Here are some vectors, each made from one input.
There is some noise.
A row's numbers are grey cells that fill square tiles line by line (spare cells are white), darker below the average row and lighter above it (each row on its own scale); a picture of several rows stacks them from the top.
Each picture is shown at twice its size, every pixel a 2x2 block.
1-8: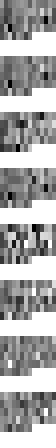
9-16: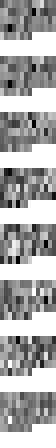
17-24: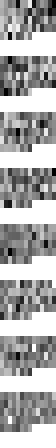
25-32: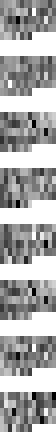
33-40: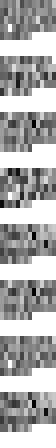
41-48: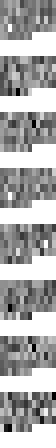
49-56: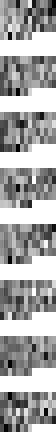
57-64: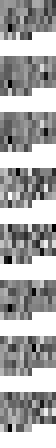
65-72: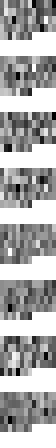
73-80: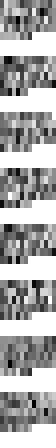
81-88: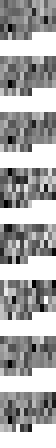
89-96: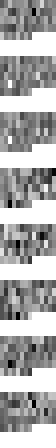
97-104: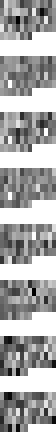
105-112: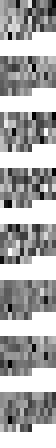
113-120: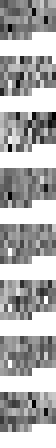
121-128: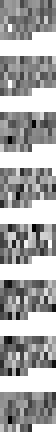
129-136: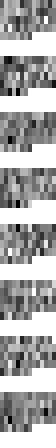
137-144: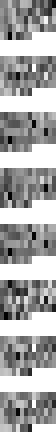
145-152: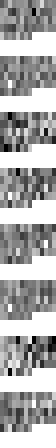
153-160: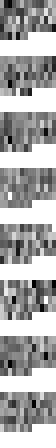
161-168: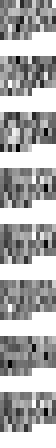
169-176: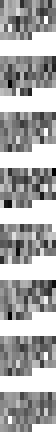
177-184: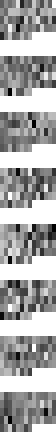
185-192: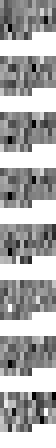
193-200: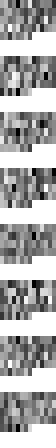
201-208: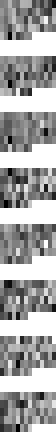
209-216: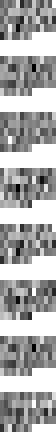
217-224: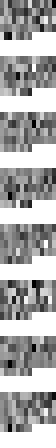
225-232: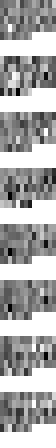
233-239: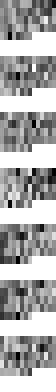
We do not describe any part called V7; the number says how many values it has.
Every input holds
a true/false value, together with either a point on a 12-point line, or a value of V7.
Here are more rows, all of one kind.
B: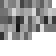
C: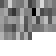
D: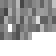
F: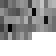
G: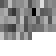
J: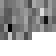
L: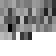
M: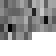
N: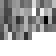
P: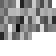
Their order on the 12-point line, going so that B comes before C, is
D, P, B, N, L, J, M, F, G, C.
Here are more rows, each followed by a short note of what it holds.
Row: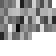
a point on a 12-point line and a true/false value
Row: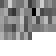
a point on a 12-point line and a true/false value
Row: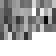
a point on a 12-point line and a true/false value
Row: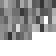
a true/false value and a value of V7
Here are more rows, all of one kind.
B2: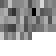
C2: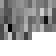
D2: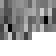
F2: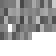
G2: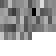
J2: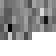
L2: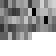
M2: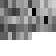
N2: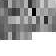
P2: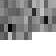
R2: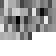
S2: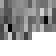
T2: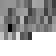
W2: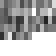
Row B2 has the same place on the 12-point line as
G2, L2 and M2.
